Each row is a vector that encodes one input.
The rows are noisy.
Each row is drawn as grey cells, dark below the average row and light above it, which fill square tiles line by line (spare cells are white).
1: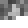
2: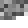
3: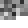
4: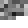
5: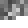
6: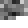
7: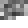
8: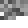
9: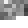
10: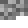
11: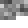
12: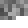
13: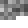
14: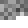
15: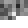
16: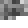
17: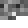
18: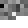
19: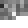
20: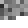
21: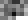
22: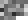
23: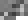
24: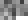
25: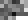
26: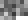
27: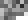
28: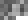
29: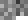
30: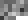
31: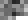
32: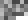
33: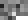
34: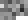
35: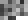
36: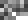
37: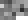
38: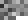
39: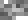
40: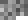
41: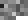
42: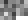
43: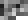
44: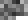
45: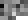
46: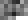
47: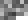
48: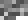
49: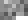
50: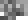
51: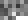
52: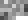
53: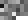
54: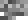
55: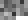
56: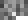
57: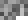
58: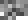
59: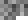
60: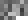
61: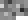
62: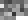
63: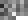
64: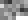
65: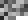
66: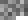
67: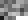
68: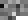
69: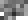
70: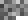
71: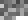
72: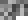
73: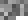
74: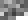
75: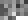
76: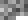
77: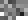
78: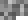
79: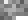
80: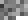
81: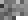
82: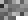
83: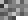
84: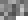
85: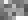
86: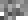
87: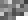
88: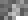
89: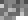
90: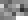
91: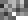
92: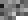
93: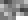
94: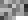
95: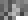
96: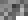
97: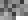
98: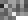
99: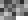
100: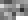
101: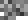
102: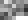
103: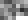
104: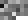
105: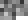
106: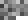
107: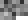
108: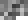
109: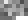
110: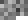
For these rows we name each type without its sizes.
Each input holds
either a fixed value, or a node of a tree, or three true/false values.
